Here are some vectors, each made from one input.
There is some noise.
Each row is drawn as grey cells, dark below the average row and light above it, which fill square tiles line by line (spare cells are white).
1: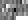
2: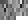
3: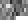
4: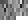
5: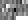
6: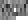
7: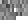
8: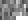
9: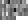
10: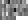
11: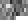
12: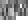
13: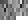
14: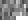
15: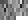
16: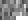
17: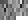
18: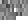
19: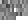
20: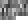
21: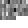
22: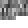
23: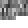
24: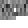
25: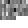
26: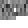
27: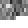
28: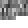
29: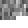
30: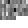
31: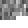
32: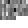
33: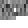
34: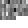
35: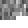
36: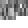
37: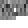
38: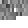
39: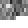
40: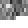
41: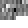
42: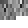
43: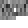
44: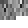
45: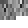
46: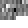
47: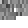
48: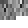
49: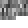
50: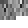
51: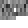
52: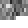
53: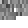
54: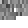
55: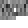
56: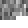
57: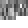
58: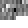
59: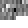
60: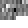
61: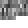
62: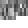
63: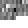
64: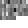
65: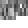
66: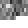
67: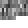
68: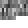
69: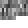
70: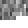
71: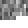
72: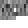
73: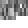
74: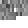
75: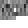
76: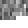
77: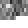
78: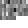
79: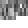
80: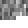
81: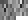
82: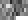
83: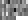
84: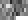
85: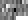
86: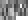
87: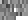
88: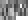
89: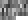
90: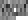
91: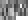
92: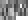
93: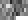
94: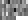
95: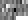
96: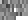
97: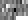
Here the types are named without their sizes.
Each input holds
a point on a line.
